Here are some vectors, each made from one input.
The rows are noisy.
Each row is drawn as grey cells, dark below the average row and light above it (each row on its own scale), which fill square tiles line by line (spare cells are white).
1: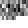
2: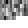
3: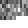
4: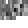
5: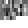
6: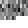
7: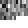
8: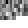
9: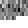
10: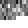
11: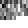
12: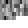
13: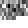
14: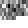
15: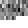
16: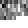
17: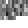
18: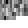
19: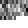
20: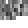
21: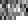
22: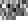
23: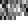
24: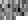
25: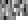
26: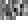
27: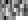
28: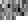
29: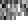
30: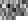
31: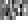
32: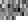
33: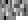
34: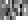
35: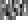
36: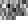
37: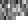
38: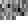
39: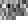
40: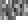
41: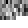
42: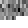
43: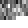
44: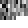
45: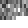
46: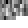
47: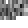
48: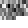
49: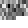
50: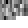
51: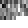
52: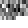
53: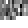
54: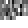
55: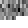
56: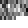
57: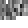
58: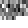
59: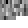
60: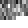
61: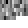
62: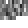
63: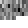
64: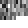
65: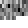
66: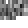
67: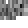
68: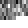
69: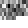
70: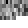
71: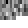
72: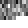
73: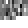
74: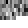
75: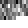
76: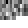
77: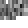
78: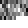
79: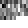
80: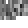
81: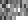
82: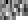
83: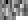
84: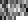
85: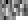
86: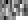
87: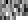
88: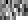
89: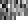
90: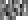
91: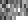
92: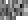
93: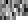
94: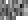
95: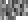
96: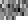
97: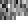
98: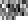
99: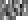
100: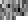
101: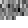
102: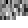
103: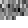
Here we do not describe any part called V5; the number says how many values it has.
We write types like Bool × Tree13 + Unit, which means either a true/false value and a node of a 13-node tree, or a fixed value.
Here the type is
Bool × (Line4 + V5).
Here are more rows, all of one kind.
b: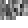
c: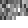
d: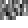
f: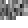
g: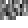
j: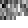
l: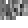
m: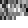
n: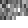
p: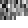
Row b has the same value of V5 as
j and l.
